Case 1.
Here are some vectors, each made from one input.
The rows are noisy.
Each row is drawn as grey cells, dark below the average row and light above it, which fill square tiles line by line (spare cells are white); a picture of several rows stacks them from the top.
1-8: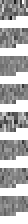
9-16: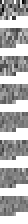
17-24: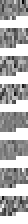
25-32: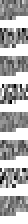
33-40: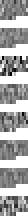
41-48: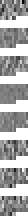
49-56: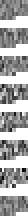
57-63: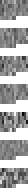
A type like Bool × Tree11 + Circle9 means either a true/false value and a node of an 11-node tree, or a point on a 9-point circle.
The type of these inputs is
List2(Line6).
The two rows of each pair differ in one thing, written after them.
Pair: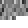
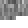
the place on the 6-point line in item 2 of the list
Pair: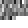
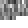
the place on the 6-point line in item 1 of the list
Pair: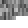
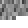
the place on the 6-point line in item 2 of the list
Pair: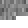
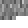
the place on the 6-point line in item 2 of the list
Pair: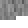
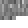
the place on the 6-point line in item 1 of the list
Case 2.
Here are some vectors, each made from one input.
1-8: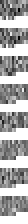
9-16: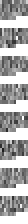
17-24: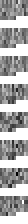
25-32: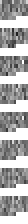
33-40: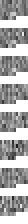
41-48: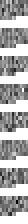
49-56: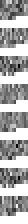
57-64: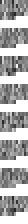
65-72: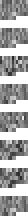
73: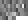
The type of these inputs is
Circle9 + Tree9 + Unit.
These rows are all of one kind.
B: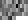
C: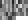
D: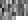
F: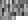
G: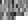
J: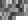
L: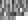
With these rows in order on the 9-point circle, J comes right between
B and D.
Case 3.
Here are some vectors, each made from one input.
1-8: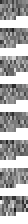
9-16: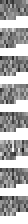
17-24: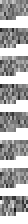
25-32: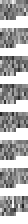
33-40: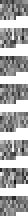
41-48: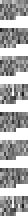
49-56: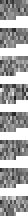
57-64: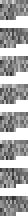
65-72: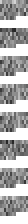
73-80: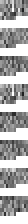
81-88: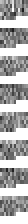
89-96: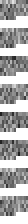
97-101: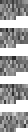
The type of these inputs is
Bool × (Tree13 + Unit).
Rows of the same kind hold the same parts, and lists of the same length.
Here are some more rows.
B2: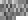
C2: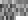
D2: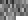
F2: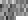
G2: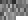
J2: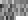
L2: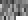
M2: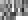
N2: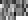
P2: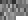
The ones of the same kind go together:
B2, C2, D2, F2, G2, J2, L2, P2
M2, N2

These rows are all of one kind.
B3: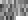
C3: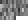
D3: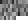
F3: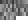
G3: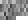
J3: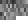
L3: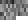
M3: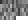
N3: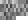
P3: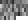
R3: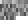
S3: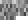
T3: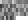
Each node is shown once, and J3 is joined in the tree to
B3, F3, L3 and T3.
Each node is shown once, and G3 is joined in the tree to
F3 and P3.
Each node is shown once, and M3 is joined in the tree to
C3, D3 and F3.
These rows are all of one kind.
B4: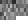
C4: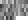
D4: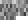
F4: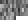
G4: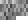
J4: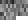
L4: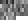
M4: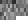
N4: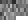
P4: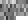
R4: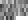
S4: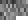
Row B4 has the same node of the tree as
C4, M4, N4 and R4.
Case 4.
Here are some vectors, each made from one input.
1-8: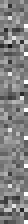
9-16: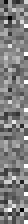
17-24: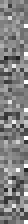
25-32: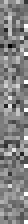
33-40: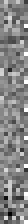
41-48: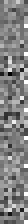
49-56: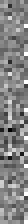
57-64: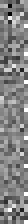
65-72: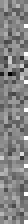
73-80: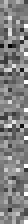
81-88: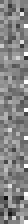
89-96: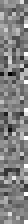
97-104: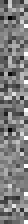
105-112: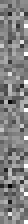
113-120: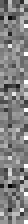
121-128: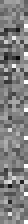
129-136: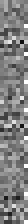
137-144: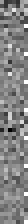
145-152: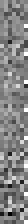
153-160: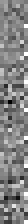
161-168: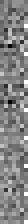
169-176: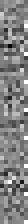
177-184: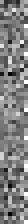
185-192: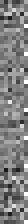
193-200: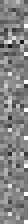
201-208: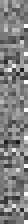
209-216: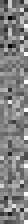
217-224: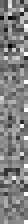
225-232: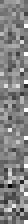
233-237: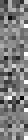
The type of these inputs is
Label11 + Line6.
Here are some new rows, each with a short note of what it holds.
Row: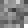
one of 11 labels
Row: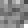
one of 11 labels
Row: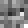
one of 11 labels
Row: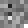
one of 11 labels
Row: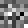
a point on a 6-point line
